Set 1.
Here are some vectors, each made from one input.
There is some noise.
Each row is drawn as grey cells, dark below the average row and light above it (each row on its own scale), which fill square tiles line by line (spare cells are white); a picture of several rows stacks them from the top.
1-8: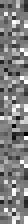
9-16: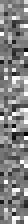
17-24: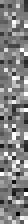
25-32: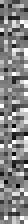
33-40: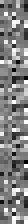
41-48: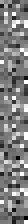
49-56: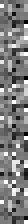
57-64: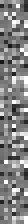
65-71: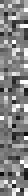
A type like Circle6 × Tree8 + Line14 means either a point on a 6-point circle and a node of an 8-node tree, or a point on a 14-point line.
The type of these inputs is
Line5 + Line9.
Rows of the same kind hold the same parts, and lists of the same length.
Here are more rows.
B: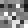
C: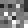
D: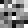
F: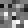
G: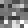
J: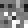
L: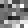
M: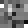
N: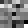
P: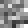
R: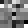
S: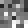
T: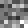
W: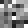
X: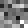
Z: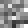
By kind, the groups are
B, C, F, G, J, L, S, T, X
D, M, N, P, R, W, Z

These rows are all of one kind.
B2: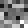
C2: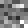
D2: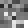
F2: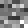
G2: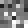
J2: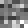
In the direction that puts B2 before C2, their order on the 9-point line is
B2, C2, F2, J2, D2, G2.
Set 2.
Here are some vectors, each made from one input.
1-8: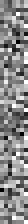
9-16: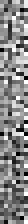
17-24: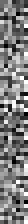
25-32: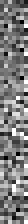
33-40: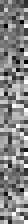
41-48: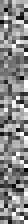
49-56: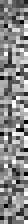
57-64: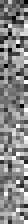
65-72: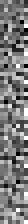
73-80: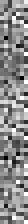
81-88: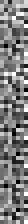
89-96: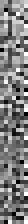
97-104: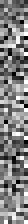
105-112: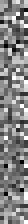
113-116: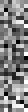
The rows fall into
2 kinds.
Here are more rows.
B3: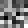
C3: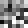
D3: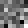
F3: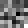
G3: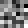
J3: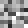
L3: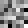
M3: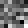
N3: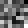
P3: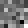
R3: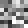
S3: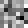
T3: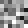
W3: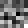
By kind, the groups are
B3, D3, F3, G3, M3, N3, P3, W3
C3, J3, L3, R3, S3, T3

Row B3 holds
a point on a 9-point line.
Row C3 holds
a point on each of two 7-point lines.
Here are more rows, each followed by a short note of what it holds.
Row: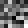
a point on a 9-point line
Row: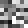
a point on each of two 7-point lines
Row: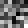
a point on a 9-point line
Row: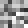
a point on each of two 7-point lines
